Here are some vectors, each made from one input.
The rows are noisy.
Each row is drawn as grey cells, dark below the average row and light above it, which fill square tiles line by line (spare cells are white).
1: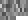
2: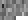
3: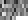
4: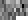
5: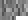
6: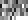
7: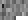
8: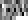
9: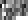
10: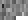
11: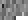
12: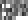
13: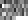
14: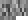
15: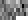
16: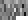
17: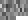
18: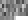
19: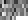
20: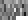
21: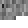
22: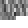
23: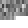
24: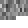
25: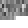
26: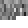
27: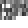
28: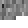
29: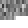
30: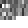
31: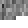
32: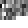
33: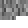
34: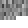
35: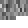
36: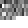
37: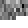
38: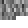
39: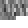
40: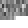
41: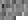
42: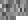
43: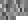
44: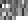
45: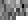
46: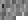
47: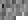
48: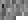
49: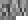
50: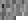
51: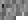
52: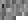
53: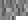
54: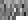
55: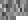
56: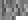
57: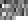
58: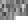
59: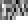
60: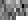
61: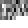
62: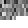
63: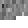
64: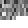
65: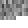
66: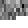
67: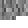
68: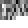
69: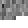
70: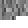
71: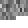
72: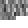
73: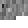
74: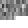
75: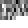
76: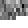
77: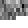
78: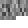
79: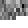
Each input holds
a point on a 10-point line and a true/false value.
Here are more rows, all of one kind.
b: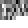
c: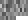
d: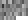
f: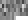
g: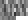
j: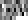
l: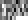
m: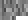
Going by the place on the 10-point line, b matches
c and l.
